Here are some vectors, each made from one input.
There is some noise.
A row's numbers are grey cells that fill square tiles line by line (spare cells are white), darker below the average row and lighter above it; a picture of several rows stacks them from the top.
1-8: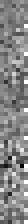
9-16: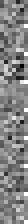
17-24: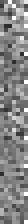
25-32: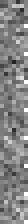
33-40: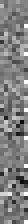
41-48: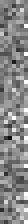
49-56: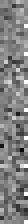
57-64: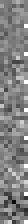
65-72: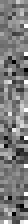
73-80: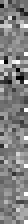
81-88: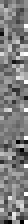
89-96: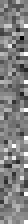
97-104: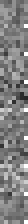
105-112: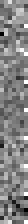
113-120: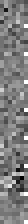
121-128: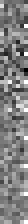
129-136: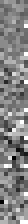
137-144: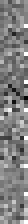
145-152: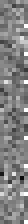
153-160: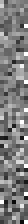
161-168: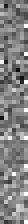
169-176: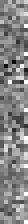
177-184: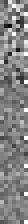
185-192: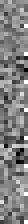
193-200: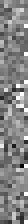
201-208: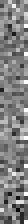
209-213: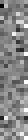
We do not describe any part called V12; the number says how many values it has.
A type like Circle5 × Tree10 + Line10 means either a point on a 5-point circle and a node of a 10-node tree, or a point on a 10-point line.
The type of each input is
Bool × Line5 + V12.
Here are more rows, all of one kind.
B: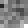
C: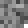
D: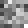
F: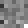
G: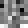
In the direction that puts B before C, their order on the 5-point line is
F, D, G, B, C.
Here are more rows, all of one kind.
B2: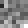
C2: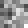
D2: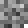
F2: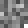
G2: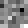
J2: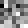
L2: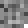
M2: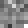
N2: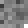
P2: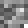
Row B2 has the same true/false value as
D2, F2, G2 and N2.
